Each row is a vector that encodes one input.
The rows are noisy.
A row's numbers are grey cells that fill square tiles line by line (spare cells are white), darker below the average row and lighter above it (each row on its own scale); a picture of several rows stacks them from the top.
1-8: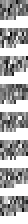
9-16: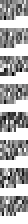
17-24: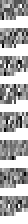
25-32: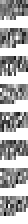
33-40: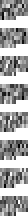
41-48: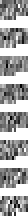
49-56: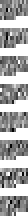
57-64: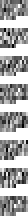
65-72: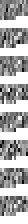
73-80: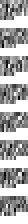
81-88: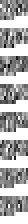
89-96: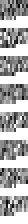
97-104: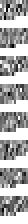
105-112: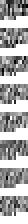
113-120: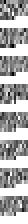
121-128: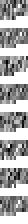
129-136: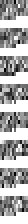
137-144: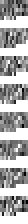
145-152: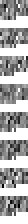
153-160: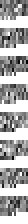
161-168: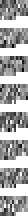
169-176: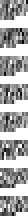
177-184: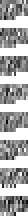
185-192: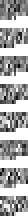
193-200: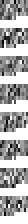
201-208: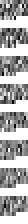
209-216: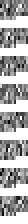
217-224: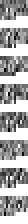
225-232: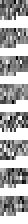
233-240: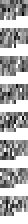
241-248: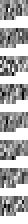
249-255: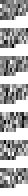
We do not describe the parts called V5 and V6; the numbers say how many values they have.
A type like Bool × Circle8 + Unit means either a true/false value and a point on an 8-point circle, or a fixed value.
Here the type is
Label8 × V6 + List2(Bool × V5).
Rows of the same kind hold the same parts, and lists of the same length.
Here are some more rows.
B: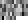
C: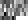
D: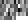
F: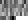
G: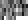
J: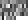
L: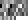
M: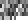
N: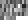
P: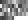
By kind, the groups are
B, G, J, L, M, N
C, P
D
F

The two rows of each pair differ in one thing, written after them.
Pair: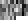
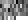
the true/false value in item 1 of the list
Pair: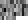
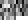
the true/false value in item 1 of the list
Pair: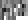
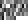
the true/false value in item 1 of the list
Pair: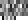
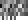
the value of V5 in item 1 of the list
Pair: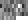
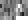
the true/false value in item 2 of the list
